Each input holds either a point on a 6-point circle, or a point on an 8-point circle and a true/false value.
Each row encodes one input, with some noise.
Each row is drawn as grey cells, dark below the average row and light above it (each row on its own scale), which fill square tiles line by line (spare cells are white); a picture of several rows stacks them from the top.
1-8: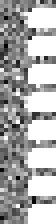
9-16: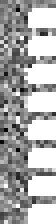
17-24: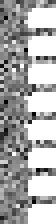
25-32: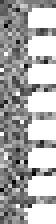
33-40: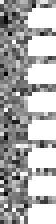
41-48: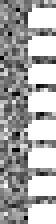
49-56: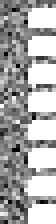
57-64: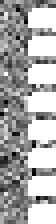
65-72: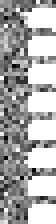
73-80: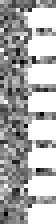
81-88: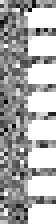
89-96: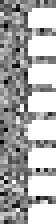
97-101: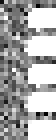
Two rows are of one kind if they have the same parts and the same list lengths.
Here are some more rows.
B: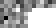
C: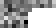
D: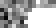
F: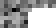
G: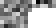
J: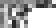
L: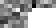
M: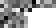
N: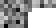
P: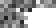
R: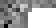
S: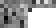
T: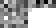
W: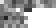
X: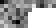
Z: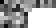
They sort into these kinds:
B, D, L, M, P, S, W
C, F, G, J, N, R, T, X, Z

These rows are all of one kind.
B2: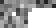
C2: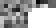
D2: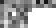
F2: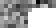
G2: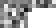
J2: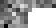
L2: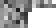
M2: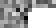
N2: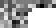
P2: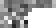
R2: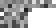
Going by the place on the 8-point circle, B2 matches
J2 and N2.
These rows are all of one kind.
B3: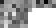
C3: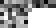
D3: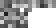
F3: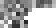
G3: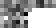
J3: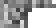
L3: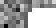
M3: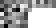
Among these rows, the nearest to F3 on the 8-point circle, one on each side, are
D3 and G3.
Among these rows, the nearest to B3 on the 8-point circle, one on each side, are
C3 and J3.
